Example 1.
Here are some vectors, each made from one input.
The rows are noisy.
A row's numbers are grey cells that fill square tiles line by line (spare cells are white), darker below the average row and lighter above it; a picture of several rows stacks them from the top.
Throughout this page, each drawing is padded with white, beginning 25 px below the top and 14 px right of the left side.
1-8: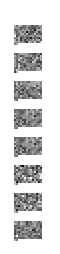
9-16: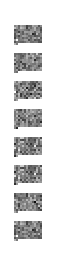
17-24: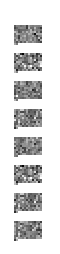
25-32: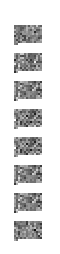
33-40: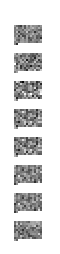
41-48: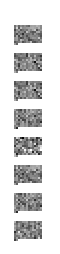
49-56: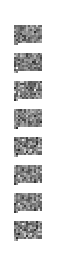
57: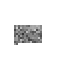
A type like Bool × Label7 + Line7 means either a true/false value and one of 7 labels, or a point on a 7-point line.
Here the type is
Line11.
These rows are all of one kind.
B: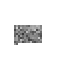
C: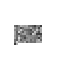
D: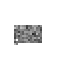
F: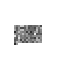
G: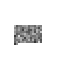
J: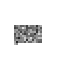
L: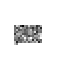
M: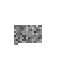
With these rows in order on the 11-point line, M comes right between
B and G.
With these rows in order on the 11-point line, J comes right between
D and L.
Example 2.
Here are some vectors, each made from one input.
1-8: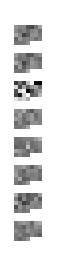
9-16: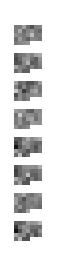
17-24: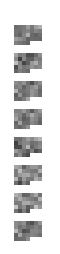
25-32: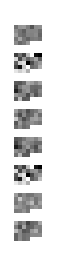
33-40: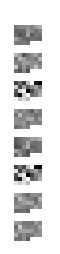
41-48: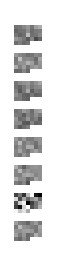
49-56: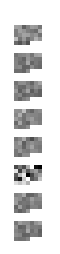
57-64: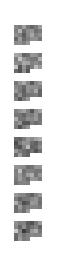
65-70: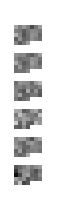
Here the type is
Tree12 + Unit.
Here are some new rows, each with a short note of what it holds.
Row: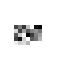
a fixed value
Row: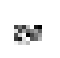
a fixed value
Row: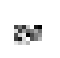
a fixed value
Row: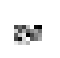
a fixed value
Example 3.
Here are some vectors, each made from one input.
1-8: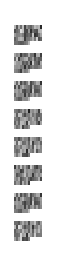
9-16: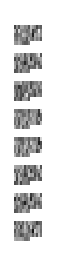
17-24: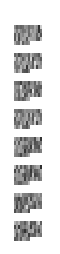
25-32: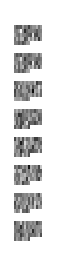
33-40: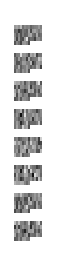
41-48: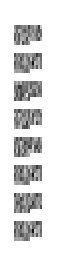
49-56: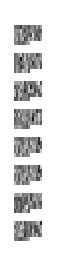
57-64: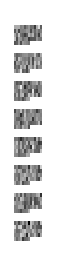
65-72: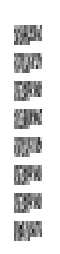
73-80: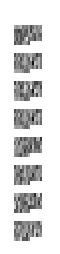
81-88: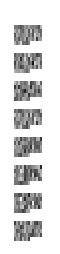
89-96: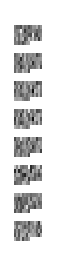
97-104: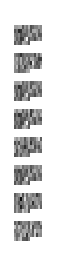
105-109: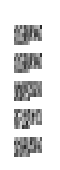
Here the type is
Circle8.
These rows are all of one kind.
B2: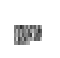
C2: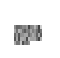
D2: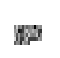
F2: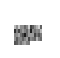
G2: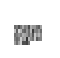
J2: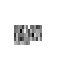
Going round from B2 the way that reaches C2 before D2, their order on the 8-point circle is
B2, C2, G2, J2, D2, F2.
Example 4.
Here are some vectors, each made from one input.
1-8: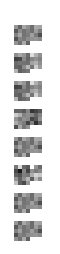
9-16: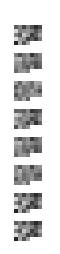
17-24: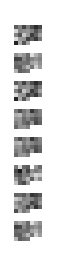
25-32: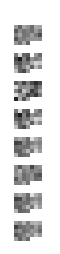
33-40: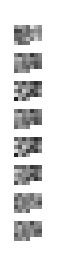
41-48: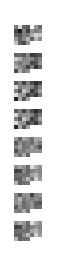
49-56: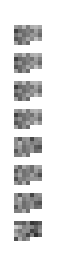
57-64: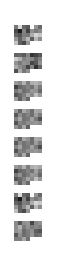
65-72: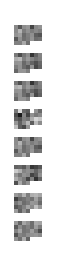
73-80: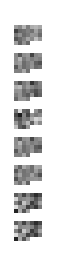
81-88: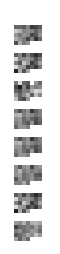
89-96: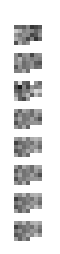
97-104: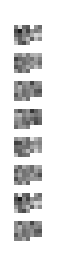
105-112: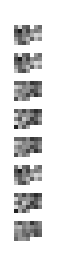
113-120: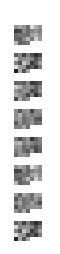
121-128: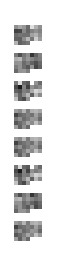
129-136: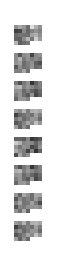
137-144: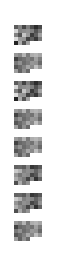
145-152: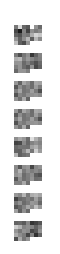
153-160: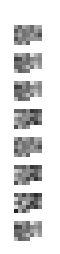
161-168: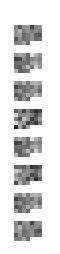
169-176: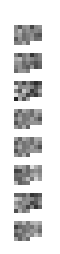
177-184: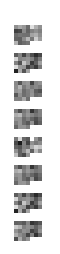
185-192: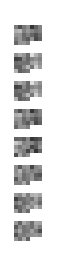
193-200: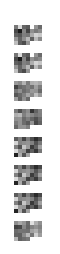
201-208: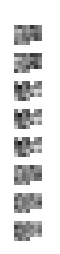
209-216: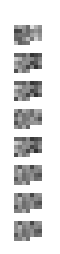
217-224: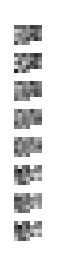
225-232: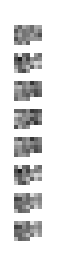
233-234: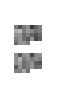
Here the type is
Line8.
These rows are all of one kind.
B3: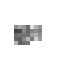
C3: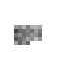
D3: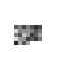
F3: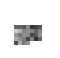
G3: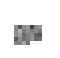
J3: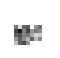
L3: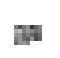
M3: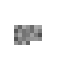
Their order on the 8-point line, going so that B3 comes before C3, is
J3, B3, C3, M3, G3, L3, F3, D3.
